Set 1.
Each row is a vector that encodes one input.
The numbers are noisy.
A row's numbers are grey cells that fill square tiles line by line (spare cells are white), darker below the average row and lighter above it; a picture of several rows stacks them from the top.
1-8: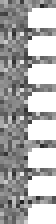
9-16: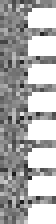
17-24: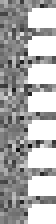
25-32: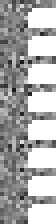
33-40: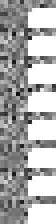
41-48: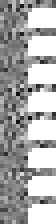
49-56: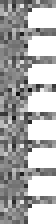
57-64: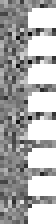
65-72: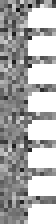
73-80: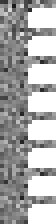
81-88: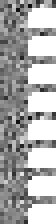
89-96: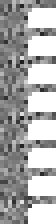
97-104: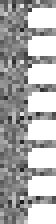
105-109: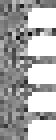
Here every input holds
a point on a 9-point line.
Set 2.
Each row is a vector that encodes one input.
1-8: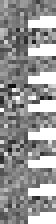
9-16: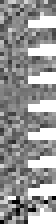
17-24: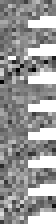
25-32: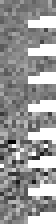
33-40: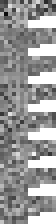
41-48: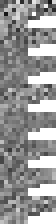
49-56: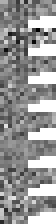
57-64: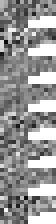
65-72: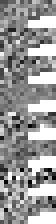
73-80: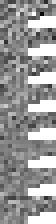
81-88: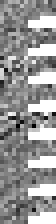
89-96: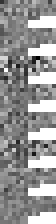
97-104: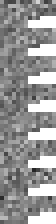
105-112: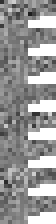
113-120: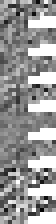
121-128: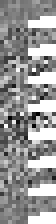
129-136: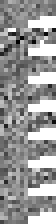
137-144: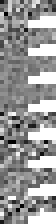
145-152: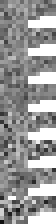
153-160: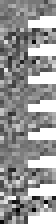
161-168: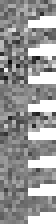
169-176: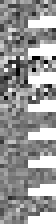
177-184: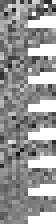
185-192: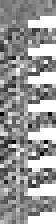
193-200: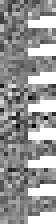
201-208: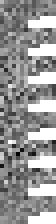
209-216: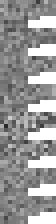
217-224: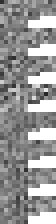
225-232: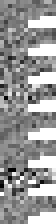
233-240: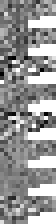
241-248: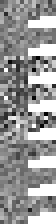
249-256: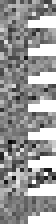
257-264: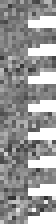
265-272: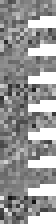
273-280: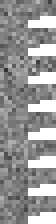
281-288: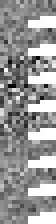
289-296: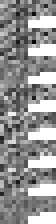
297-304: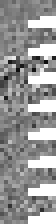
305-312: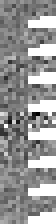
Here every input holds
a node of a 19-node tree.
